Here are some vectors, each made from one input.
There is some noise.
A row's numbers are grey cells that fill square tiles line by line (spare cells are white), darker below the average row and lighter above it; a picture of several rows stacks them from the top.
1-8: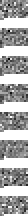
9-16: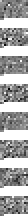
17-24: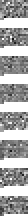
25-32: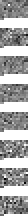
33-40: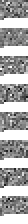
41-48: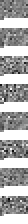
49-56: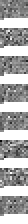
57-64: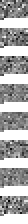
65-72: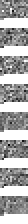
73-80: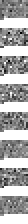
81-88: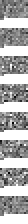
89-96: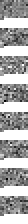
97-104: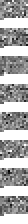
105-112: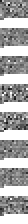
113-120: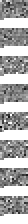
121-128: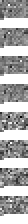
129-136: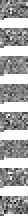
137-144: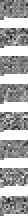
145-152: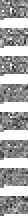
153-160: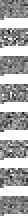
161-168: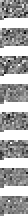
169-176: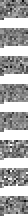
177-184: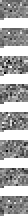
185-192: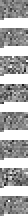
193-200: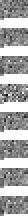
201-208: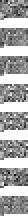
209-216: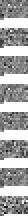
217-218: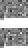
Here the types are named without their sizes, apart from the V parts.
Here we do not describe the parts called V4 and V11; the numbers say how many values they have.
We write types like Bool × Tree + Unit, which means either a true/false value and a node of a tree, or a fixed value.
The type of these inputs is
(Circle + Unit) × Line × (Line × V11 + V4).
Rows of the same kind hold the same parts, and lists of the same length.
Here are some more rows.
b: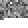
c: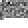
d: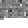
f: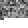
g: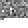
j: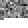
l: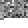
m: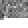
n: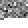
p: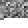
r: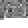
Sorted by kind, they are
b, c, f, j
d, m, r
g, l, p
n

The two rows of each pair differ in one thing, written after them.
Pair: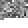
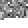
the place on one of the two lines
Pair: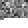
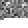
the value of V11
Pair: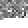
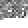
the place on one of the two lines
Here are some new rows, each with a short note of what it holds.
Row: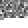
a point on a circle, a point on each of two lines and a value of V11
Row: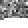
a point on a circle, a point on a line and a value of V4
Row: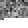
a point on a line and a value of V4
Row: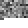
a point on a line and a value of V4
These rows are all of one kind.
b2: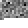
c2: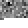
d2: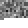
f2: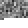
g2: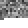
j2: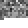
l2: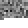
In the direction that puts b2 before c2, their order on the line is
j2, l2, g2, b2, d2, f2, c2.
